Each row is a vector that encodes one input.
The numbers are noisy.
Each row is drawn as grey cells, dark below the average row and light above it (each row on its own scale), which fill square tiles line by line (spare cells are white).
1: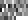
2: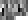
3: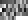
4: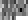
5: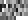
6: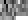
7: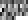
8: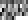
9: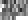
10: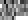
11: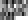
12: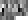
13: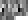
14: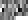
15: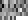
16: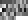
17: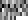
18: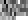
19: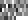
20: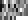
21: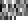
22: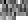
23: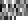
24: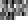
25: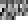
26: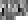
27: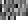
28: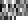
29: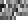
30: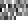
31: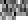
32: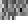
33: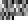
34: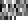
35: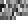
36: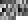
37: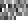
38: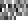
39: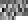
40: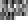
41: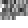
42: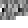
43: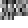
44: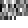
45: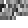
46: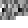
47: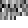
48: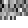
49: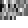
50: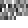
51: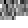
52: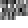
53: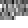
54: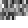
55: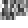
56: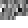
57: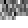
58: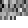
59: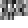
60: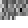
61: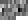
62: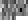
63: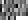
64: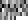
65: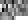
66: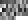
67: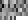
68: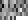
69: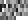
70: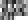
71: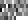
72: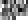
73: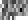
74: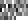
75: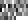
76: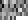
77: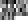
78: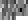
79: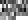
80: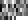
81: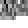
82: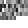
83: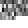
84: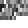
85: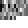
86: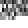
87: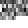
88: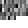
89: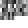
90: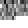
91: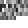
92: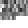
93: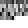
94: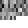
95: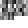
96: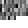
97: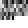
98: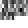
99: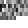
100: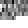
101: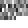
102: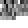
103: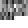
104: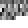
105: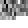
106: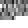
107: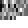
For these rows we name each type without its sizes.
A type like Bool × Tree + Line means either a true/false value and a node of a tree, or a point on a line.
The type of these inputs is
List(Line).
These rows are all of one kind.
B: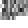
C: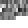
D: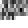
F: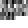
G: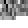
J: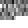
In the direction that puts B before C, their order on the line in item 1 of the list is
F, D, B, C, J, G.
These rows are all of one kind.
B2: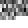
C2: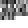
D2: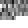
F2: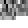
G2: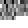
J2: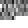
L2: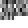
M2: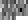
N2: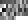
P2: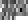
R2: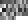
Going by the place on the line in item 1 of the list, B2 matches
D2 and J2.
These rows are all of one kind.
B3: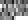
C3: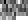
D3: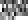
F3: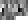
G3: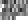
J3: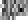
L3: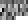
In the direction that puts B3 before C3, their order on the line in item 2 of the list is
B3, L3, F3, J3, D3, G3, C3.
